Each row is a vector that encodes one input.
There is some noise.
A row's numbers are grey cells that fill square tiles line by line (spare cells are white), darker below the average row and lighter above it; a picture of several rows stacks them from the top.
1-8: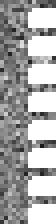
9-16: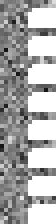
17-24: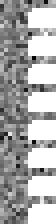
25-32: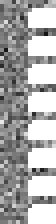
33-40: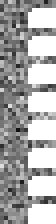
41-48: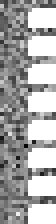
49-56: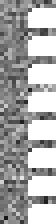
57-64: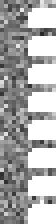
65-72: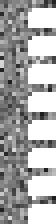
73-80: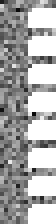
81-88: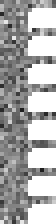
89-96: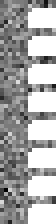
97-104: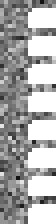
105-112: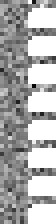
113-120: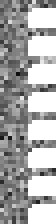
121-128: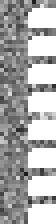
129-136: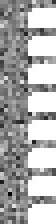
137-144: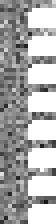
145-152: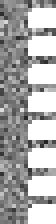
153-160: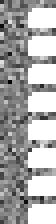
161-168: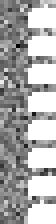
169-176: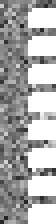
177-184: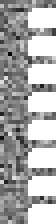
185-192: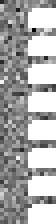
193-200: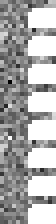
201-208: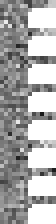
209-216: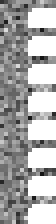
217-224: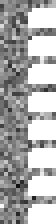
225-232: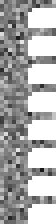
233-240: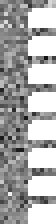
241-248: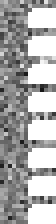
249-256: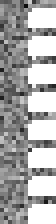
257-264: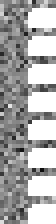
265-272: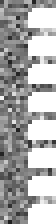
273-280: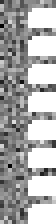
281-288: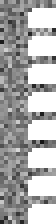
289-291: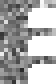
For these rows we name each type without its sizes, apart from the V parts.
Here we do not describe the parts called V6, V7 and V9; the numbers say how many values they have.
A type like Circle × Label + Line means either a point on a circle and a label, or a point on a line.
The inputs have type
Circle × ((Circle + V7) × V9 + Label × V6).
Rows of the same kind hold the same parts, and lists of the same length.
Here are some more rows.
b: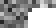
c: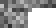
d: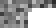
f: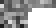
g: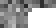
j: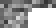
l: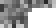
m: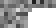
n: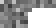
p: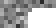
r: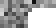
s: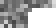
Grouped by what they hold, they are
b, f, r
c, m, n, p
d, g, j, l, s

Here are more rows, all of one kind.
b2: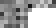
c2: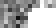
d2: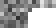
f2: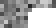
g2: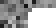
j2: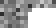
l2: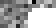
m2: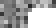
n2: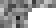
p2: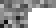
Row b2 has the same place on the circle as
f2, j2 and m2.
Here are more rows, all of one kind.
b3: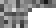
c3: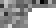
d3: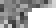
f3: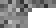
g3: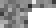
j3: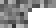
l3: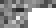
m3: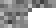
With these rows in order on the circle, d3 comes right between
g3 and j3.
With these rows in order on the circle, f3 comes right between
c3 and l3.
